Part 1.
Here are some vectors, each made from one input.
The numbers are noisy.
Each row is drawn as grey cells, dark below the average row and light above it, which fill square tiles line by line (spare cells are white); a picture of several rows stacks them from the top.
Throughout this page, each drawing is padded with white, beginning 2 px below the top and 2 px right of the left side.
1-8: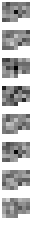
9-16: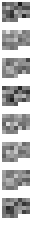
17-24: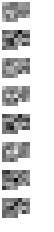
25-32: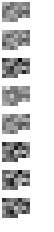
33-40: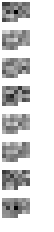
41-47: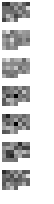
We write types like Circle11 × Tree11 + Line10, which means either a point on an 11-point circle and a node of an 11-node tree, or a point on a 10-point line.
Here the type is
Line3 × Line3 + Line5 × Line5.
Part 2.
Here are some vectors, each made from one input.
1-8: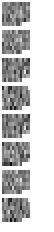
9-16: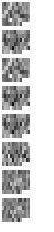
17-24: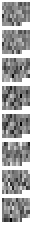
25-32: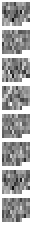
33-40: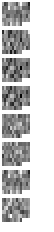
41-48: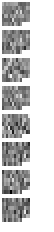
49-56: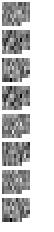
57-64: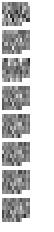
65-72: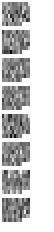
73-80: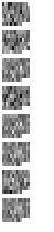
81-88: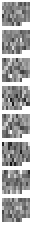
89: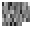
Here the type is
Bool × Bool × Bool + Circle8.
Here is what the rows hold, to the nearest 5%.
About 40% of them hold a point on an 8-point circle. The rest hold three true/false values.
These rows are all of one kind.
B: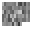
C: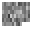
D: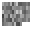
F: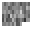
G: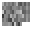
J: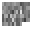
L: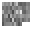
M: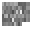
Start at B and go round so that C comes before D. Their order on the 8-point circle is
B, C, F, J, M, L, D, G.
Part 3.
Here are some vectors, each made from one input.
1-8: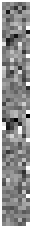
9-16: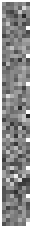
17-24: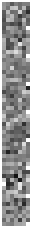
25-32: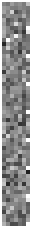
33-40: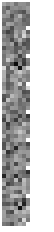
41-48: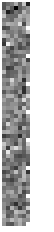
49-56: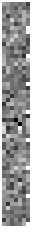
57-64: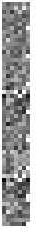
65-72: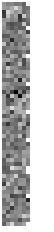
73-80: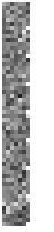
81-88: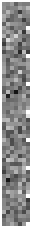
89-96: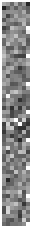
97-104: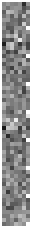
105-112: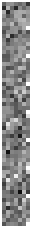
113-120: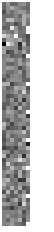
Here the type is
Bool × Circle8.
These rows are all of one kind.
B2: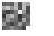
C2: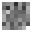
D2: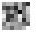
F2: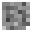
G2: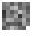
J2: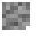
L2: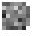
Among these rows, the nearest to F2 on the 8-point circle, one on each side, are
D2 and L2.
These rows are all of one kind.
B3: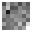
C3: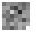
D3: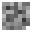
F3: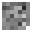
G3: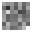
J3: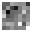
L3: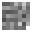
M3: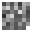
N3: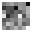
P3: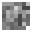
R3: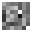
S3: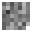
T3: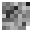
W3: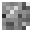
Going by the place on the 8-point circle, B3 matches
C3, M3 and S3.
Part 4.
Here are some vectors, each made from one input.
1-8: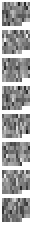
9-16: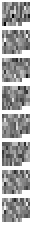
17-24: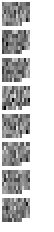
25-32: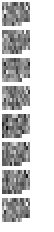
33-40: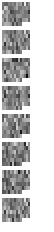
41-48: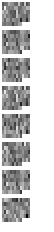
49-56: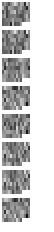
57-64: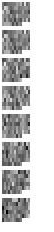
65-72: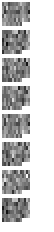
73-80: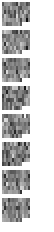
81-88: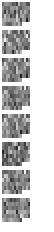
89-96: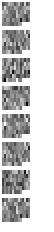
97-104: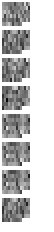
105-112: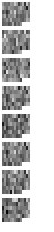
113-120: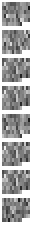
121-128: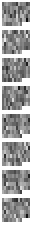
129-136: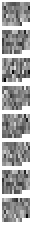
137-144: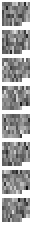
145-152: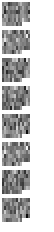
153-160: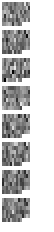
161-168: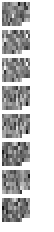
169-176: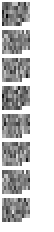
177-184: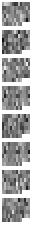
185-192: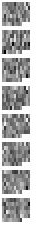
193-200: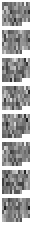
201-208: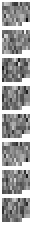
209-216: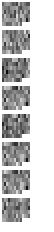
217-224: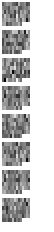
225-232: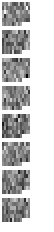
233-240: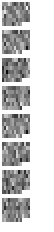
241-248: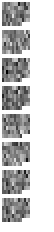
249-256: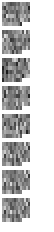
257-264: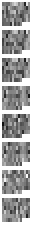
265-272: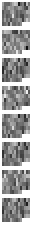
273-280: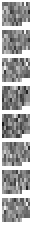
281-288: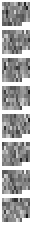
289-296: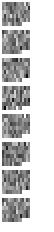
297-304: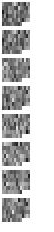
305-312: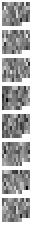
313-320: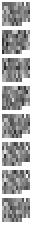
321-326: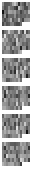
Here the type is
Bool × Bool × Bool + Circle8 + Unit.
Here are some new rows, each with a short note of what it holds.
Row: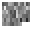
three true/false values
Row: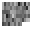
a point on an 8-point circle
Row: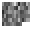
a point on an 8-point circle
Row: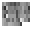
three true/false values
